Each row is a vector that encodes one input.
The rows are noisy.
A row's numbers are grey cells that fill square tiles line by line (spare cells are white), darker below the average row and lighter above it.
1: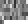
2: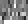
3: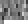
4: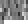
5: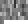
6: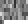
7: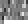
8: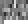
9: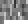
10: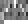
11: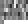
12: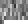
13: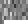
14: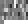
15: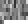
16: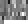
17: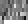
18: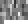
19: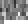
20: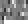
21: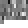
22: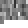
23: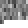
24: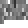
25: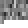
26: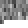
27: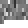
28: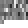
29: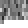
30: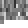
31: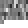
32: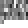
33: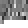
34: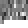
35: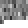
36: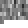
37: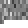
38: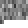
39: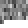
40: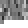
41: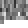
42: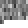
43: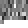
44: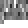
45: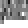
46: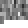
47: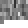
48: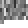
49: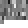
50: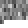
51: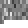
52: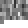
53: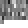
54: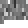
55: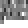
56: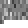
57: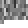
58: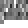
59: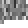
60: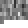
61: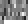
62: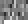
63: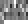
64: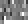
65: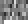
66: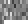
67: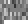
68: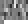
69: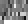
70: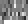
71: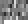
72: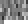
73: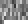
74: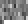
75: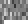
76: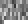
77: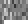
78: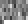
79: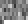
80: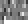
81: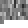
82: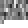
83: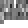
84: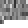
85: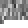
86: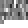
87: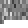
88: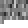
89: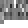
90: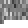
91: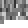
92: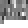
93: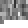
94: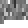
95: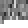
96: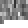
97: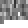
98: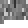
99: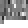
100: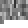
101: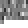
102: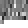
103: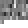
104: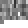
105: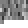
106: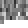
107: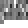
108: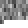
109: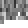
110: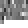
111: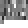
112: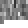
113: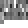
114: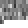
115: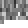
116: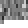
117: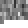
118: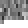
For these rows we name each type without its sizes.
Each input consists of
either a point on a circle, or a point on a line.
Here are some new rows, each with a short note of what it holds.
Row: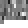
a point on a line
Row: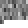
a point on a circle
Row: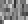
a point on a circle
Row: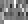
a point on a line
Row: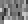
a point on a line
